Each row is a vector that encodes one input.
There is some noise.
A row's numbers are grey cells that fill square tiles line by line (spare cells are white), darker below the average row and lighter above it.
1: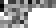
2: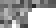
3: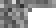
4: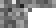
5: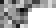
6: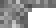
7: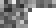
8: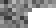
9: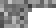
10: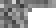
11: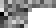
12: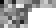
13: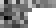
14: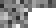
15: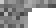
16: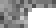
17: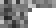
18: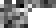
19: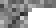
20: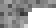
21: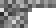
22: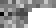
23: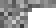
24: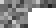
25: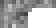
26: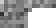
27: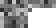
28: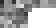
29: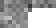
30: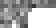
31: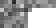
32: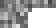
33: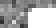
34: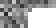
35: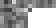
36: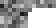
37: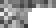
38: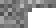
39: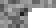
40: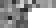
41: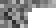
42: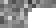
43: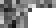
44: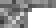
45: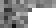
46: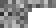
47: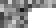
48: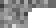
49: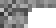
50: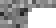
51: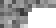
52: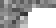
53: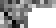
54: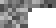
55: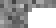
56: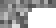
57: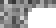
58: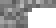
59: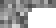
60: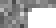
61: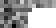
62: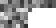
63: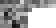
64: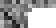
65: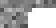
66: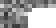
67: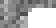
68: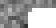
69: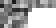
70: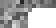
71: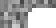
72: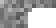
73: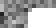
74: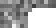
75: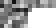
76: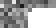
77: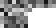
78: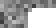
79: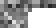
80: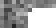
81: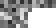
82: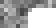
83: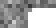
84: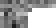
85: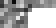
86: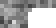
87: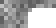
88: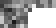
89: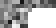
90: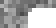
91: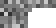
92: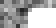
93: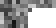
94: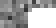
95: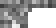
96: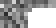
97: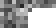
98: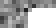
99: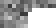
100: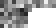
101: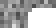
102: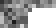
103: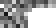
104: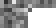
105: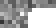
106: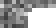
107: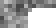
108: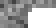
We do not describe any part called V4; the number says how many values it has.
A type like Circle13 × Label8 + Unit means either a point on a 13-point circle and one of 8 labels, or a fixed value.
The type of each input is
(Bool × Label6 + Unit) × V4.
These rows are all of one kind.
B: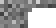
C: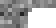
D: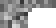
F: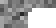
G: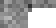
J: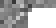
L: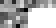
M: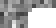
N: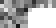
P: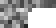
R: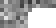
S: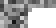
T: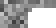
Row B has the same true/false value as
G, J and P.
